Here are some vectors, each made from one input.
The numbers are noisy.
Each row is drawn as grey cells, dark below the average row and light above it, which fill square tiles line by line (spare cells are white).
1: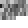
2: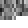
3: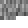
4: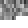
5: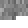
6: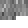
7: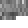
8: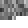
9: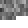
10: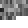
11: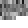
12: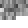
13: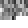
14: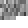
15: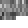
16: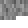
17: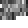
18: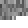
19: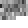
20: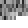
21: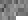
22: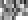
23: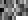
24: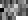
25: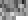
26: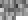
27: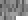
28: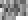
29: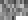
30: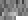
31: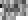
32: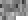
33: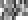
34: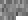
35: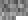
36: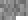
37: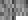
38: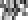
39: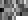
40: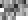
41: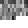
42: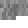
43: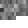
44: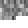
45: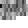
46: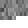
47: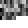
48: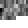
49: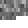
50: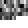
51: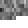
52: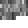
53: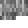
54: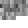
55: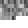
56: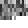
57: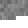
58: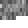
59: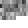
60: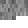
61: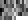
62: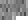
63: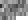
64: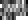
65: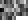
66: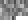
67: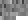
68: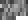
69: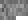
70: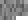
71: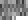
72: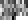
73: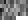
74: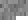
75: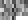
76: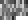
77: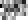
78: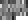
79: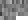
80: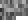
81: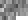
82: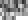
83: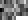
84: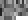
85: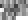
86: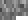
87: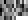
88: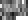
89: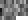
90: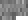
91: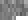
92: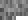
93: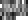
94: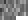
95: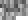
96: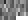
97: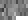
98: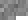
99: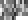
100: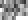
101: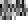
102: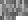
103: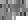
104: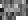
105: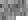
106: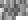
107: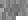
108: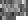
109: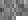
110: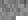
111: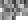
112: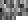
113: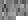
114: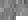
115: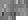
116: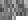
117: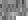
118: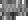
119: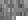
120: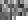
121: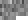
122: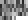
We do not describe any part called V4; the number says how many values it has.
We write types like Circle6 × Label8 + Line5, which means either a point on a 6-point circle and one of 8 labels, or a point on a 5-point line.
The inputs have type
List2(Label5 × V4).
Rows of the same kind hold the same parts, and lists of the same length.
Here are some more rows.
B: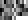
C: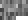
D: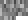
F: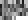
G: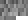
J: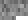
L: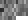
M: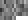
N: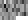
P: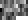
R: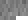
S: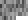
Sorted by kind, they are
B, D, L, M
C, G, J, R, S
F, N, P

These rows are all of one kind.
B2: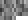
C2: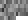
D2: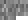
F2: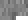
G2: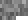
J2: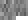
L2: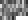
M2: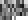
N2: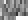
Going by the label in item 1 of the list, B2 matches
J2 and L2.
